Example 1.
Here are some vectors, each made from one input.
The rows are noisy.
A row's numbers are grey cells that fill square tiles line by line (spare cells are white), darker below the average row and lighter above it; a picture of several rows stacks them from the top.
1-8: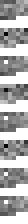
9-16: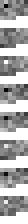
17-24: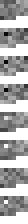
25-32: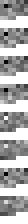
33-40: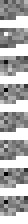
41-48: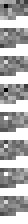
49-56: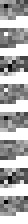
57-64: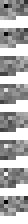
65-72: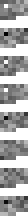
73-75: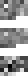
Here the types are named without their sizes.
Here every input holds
a list of points on a line.
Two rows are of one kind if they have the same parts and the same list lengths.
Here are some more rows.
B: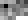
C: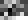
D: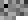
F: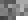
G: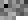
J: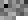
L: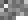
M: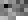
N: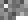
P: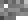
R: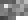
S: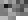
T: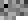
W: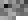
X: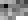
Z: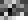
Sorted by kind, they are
B, D, G, J, M, S, T, W, X
C, Z
F, L, N, P, R

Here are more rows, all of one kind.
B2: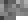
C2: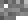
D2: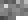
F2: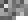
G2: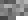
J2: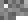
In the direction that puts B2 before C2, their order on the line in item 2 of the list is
B2, G2, D2, F2, C2, J2.
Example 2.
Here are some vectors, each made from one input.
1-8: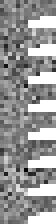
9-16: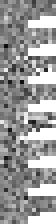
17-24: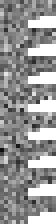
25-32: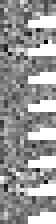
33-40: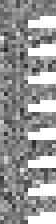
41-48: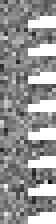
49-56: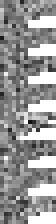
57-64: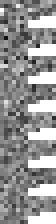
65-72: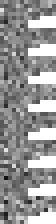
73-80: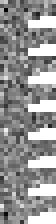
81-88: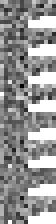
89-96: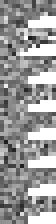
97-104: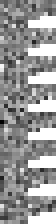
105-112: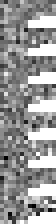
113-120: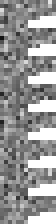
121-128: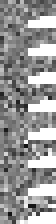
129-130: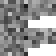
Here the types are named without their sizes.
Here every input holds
a list of points on a circle.
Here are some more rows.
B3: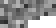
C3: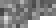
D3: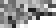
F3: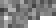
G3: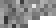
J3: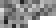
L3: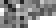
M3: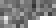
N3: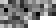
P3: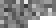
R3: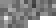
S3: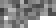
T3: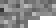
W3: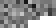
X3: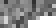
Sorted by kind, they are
B3, G3, J3, L3, N3, P3
C3, F3, M3, R3, S3, T3, W3, X3
D3

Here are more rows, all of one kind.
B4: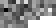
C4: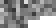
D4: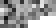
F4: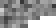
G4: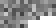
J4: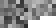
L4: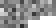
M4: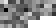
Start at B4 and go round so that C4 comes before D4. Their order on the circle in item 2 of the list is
B4, C4, J4, D4, F4, G4, L4, M4.
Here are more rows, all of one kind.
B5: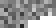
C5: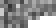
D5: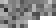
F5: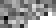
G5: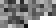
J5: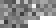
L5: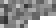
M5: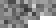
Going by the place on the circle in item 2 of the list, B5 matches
C5 and L5.
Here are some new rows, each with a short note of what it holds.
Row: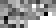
a list of two items
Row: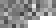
a list of two items
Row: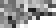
the empty list
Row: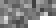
a list of one item
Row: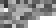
a list of one item
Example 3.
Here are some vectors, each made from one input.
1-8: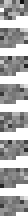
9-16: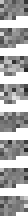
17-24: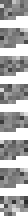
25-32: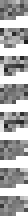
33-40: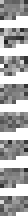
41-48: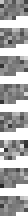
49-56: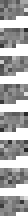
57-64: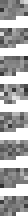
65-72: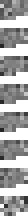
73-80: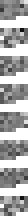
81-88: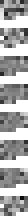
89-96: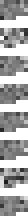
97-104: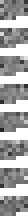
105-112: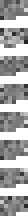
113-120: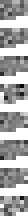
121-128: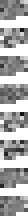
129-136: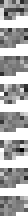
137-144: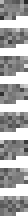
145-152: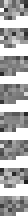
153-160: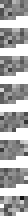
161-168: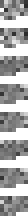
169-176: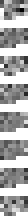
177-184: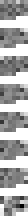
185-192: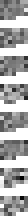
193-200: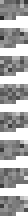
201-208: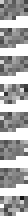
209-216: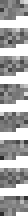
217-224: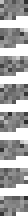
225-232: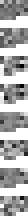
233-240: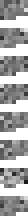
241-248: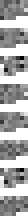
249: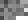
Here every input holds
either a point on a 7-point line, or a point on a 19-point line.
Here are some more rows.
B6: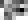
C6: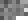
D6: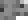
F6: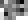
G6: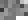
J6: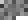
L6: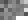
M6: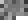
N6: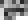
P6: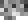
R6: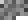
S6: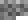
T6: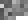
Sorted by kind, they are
B6, F6, N6, P6
C6, D6, G6, J6, L6, M6, R6, S6, T6

